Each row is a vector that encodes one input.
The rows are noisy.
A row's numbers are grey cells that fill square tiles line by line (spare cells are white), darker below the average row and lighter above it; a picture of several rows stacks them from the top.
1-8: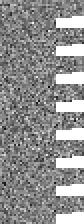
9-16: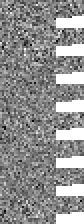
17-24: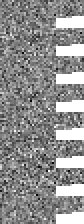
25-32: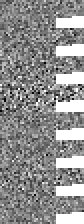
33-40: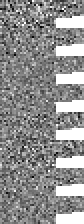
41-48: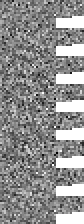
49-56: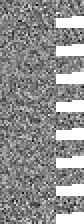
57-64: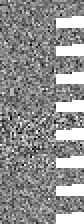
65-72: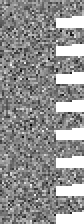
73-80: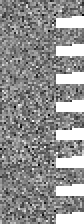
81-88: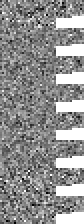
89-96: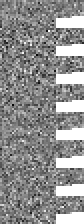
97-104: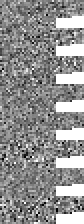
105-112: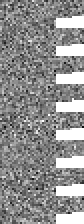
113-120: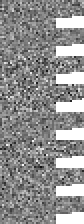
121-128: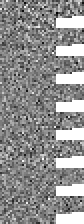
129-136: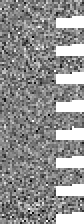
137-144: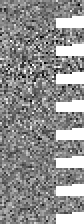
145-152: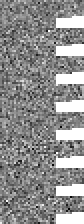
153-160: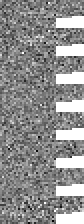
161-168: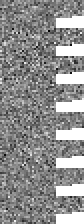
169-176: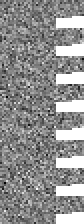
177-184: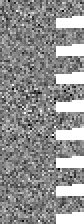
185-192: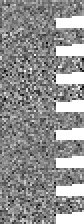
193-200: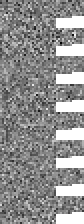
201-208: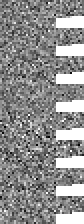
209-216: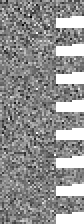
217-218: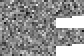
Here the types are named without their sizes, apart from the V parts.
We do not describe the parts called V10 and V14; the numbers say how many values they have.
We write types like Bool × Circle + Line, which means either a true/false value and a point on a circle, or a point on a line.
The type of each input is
Bool × (Line + V10) + V14.
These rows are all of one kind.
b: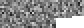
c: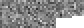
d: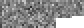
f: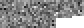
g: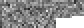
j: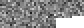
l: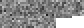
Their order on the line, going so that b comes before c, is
b, j, g, d, c, f, l.
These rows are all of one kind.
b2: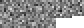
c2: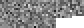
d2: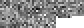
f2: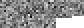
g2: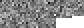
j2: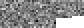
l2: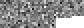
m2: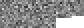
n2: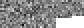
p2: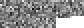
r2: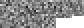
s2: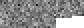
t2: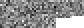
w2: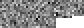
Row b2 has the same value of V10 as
d2, g2 and s2.
